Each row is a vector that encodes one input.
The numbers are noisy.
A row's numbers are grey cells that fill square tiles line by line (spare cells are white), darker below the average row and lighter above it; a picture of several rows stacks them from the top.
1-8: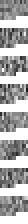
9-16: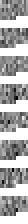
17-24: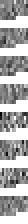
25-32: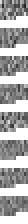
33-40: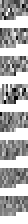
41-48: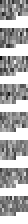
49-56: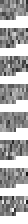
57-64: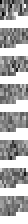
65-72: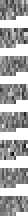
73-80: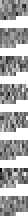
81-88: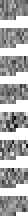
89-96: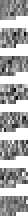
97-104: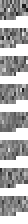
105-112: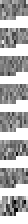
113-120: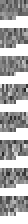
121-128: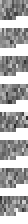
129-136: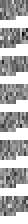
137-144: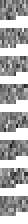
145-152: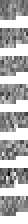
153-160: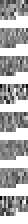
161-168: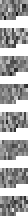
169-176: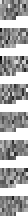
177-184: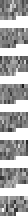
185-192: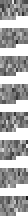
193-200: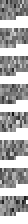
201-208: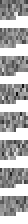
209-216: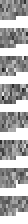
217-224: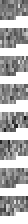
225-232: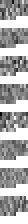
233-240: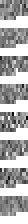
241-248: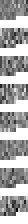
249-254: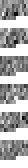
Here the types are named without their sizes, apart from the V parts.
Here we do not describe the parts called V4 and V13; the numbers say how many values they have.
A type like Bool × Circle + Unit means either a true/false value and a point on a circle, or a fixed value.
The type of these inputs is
Bool × Circle × V4 × V13.
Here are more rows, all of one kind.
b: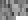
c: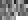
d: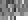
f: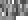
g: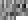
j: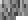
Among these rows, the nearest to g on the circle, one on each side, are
b and d.
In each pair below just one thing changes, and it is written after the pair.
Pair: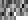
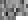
the true/false value
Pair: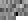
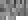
the true/false value
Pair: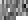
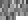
the place on the circle
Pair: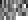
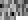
the value of V4
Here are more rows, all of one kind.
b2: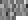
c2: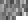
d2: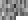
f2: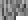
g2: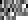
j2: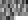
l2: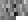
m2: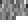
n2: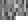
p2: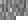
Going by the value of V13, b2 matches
c2, g2, l2 and m2.
